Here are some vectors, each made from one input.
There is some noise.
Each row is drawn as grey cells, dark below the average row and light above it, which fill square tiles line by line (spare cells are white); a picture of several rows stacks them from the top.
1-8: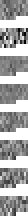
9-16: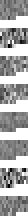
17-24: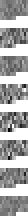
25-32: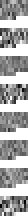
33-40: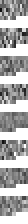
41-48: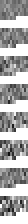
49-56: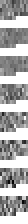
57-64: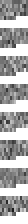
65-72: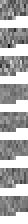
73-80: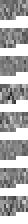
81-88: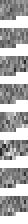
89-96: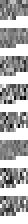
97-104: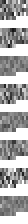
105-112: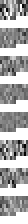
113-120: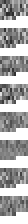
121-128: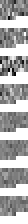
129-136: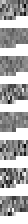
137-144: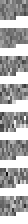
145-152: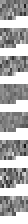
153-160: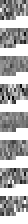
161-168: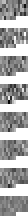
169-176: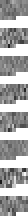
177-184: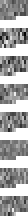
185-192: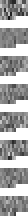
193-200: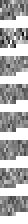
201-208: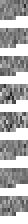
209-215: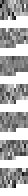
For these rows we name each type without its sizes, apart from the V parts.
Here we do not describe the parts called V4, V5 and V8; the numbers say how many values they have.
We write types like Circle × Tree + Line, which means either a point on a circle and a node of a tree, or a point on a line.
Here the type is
(Bool × (Tree + V4) + V5) × Line × V8.
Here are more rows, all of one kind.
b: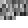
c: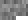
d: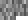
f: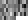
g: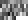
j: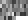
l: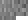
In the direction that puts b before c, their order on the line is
f, g, l, j, b, c, d.
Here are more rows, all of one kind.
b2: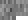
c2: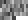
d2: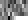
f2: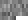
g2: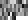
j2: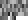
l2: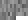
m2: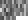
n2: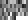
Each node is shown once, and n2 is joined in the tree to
b2.
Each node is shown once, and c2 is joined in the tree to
d2.
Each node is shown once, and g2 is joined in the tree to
m2.
